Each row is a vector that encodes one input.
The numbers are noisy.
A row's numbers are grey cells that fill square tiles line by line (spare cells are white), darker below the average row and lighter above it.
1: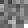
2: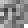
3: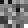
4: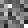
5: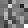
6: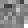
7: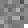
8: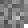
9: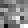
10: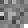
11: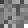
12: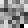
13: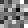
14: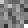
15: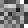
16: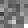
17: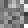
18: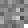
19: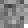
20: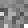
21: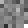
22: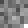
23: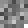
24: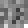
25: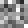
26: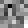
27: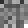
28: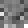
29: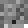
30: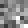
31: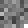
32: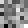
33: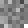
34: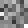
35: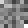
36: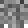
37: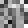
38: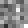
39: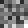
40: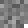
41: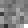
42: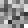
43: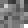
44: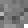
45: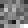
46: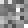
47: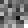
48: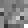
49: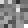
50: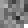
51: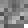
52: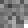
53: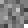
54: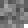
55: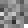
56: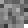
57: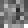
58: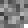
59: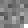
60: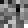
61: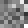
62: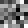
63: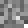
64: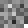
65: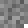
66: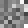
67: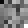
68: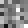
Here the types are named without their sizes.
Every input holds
a list of points on a line.
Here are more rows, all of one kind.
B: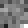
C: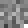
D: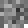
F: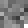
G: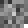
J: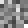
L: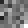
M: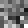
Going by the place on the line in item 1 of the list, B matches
F and M.
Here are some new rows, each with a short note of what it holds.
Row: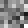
the empty list
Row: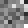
the empty list
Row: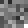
a list of two items
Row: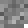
a list of one item
